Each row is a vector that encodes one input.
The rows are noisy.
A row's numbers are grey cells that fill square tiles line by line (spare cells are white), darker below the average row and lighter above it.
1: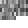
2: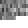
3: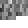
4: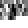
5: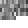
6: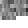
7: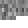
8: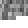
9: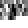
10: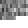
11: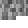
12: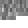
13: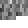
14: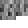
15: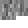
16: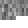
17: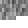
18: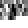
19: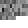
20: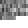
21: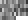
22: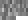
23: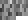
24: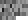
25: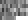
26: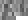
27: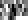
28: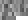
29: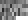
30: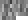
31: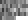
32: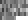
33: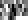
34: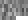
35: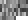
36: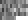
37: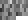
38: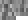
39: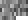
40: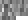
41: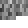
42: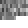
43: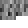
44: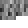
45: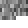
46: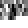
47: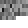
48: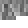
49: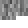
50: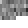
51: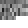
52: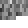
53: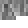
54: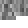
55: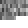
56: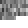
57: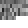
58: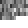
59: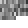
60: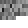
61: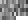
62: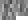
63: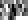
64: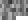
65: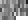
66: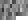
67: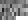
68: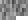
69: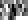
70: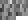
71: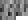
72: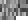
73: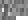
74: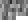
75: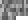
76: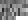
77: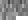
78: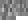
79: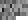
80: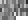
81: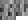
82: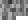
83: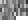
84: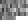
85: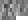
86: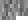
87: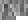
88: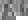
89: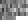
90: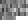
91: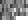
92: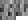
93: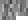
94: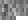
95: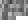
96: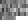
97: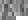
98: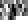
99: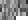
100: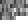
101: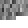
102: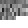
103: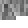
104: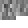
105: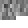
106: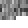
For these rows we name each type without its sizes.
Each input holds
a list of points on a line.
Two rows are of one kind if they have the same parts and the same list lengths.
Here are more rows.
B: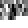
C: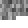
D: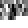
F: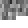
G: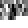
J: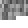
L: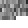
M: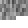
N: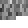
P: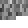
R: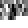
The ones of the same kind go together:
B, D, G, R
C, F, J, L, M
N, P

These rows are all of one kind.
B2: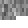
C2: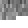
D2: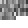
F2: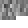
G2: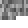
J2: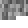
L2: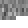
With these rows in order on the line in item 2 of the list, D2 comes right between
B2 and L2.
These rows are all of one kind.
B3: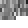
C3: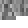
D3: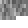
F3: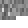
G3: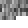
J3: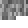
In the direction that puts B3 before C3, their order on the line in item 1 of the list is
G3, B3, J3, C3, F3, D3.
